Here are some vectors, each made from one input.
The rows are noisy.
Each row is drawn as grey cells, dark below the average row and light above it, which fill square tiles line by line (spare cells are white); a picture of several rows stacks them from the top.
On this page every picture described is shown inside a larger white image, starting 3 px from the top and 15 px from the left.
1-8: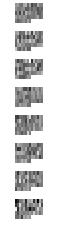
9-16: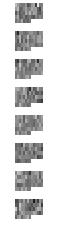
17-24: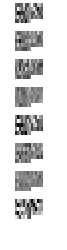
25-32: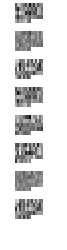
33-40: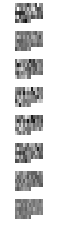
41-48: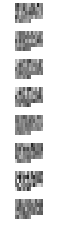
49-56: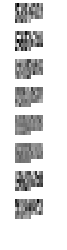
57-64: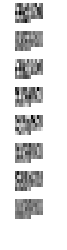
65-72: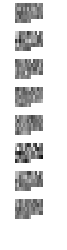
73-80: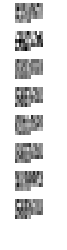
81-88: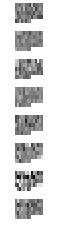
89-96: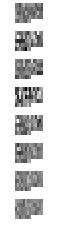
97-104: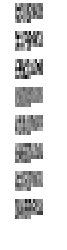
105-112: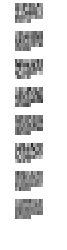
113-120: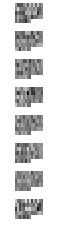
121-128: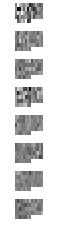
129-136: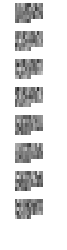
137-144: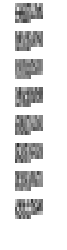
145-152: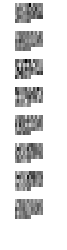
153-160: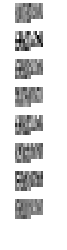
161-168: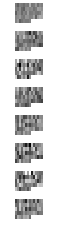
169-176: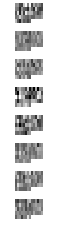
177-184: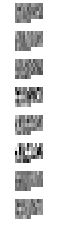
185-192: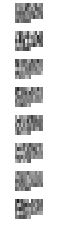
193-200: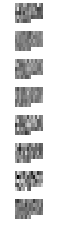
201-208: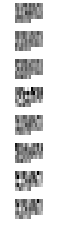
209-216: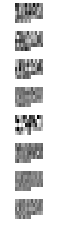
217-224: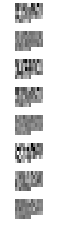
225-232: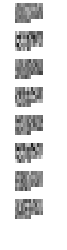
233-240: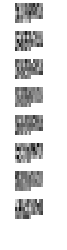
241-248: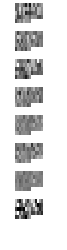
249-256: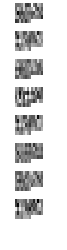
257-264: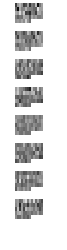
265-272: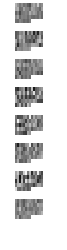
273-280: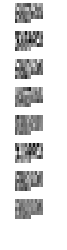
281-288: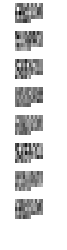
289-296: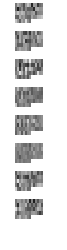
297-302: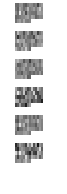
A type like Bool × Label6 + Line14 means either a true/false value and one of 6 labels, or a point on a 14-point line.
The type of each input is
Label5 × Label5 × (Label5 + Tree8) + Label12.
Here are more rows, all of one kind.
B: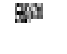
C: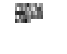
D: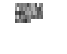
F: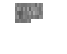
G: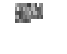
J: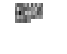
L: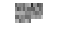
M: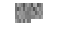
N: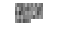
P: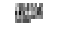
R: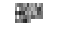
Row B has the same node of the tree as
C, M and R.
